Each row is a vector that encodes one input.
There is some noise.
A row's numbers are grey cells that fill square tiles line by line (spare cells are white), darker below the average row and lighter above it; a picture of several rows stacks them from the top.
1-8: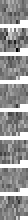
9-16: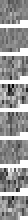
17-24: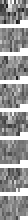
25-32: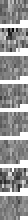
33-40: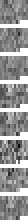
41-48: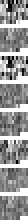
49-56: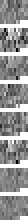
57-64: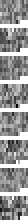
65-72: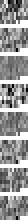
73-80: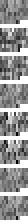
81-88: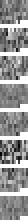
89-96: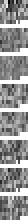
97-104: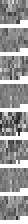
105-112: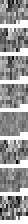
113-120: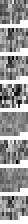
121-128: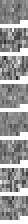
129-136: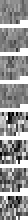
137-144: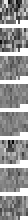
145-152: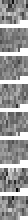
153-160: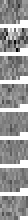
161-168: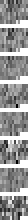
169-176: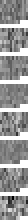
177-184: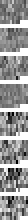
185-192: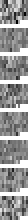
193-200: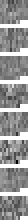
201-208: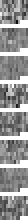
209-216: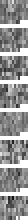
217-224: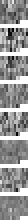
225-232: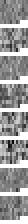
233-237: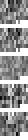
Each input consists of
a node of a 16-node tree and a true/false value.
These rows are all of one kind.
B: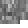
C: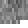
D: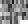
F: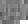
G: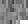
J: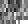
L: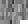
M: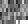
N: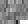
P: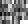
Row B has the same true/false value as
C, D and N.
